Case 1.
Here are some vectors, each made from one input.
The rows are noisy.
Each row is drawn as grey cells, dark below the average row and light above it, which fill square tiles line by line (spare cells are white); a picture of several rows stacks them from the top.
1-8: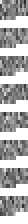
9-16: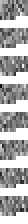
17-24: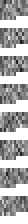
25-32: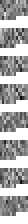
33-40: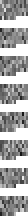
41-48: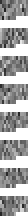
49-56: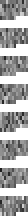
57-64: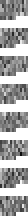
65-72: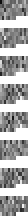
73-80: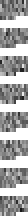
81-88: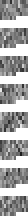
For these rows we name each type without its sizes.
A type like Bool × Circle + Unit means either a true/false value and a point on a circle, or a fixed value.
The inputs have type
Bool × Bool × Bool.
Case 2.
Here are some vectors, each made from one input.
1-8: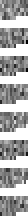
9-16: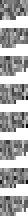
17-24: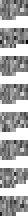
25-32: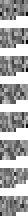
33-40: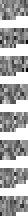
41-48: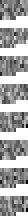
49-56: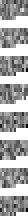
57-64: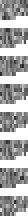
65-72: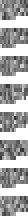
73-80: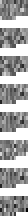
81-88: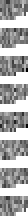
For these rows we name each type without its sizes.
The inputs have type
Bool × Bool × Bool.
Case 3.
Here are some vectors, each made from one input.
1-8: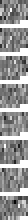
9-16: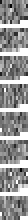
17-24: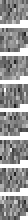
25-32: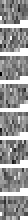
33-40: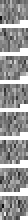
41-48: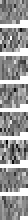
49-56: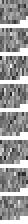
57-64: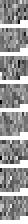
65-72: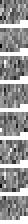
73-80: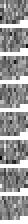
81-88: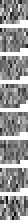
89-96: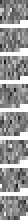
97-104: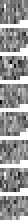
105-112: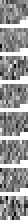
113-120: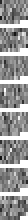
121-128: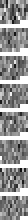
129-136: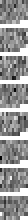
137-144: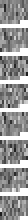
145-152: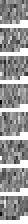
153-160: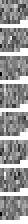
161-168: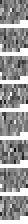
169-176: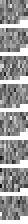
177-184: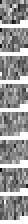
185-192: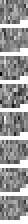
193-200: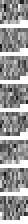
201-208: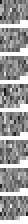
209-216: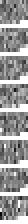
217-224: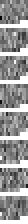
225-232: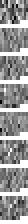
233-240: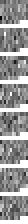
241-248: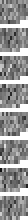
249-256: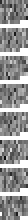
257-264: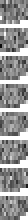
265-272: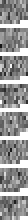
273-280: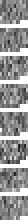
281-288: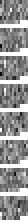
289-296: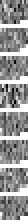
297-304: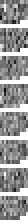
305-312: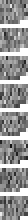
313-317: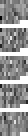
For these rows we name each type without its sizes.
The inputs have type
Bool × Bool × Bool × Bool + Unit.
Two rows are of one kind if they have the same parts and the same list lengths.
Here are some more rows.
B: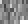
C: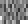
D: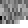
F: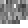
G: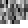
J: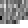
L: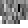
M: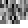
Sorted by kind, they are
B, C, D, F, J, L
G, M

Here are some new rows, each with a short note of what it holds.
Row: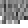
four true/false values
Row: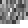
four true/false values
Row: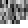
a fixed value
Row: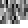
a fixed value
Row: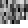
a fixed value
